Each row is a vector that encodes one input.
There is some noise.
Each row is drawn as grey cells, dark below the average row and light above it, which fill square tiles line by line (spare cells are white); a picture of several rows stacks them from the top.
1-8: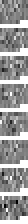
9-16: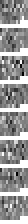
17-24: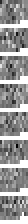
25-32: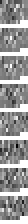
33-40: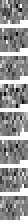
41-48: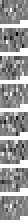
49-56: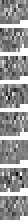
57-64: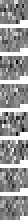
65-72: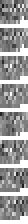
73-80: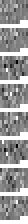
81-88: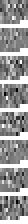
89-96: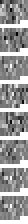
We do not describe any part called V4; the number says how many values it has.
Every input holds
a true/false value, together with either a point on a 7-point line, or a value of V4.
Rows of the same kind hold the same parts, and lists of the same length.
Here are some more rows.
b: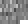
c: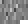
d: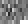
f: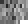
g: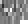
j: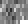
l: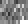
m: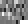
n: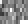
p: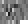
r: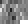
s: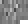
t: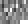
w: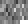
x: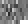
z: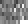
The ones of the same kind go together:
b, c, f, g, j, l, n, r, s, t, w, z
d, m, p, x

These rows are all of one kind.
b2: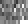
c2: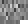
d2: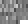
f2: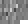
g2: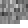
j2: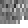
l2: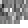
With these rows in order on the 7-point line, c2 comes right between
f2 and g2.
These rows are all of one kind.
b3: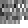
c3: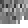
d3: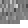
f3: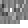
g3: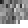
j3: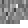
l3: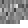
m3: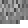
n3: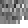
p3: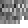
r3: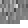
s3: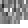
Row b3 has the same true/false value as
c3, g3, n3 and p3.
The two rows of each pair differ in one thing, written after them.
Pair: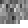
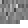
the true/false value
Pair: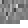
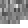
the place on the 7-point line
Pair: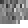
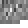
the true/false value
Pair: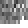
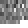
the place on the 7-point line
